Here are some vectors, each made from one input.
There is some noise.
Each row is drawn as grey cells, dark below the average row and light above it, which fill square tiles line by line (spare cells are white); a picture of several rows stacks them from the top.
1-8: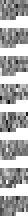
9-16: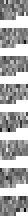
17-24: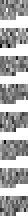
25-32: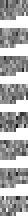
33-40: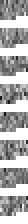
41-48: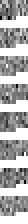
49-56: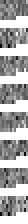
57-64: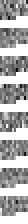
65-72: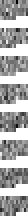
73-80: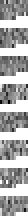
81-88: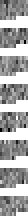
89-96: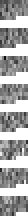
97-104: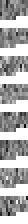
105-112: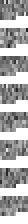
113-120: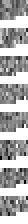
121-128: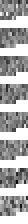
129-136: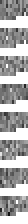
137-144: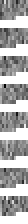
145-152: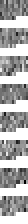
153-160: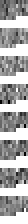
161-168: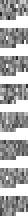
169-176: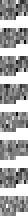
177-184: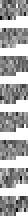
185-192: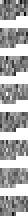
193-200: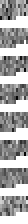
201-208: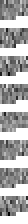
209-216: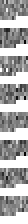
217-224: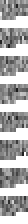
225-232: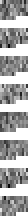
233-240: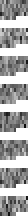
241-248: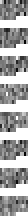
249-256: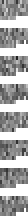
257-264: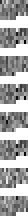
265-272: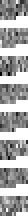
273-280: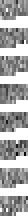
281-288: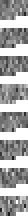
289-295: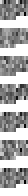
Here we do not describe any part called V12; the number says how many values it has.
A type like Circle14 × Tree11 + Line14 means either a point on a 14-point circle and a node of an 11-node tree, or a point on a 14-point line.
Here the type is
Circle9 × (List2(V12) + Tree7).
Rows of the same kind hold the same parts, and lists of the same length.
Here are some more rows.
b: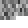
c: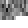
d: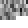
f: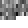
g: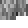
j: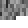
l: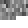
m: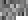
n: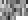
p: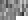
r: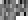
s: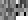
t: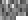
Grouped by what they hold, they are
b, d, n
c, g, m, t
f, j, r, s
l, p

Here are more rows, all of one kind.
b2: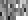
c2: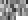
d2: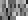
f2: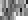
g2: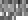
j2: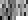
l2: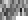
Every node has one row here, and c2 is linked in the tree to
f2 and g2.
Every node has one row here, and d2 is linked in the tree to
f2 and j2.
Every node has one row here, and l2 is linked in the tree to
b2 and f2.
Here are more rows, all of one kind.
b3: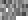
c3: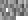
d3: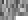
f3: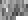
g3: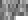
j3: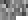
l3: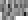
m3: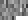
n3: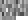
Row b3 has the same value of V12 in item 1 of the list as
f3 and j3.
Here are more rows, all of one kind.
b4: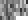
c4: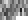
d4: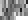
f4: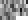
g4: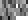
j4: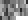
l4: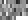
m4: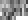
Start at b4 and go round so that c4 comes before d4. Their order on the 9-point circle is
b4, f4, l4, m4, c4, d4, g4, j4.
